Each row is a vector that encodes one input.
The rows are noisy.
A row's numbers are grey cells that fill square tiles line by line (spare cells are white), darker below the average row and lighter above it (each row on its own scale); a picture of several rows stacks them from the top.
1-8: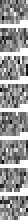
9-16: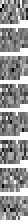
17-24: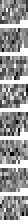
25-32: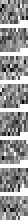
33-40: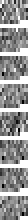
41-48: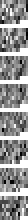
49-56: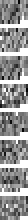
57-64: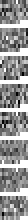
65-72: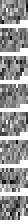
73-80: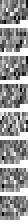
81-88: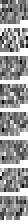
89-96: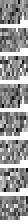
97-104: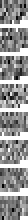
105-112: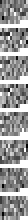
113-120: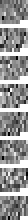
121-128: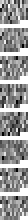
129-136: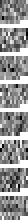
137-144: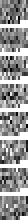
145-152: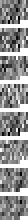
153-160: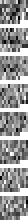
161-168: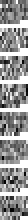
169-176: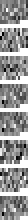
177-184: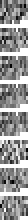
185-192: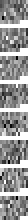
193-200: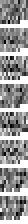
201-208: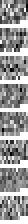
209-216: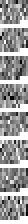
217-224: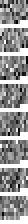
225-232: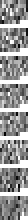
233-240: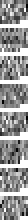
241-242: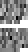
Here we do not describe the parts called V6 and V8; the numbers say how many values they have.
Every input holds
a point on a 7-point line and a value of V8, together with either a point on a 9-point line, or a value of V6.
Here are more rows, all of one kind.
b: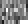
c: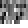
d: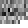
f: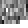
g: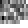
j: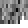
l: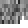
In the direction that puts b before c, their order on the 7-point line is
b, c, g, f, l, j, d.
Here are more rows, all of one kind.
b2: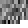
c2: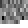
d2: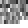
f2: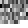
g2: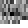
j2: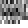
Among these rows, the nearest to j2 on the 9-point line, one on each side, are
c2 and f2.
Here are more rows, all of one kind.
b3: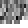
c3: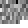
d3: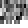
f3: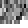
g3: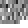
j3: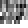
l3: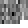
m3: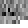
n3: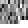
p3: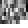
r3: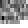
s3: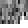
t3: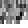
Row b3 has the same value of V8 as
d3, f3, j3 and t3.
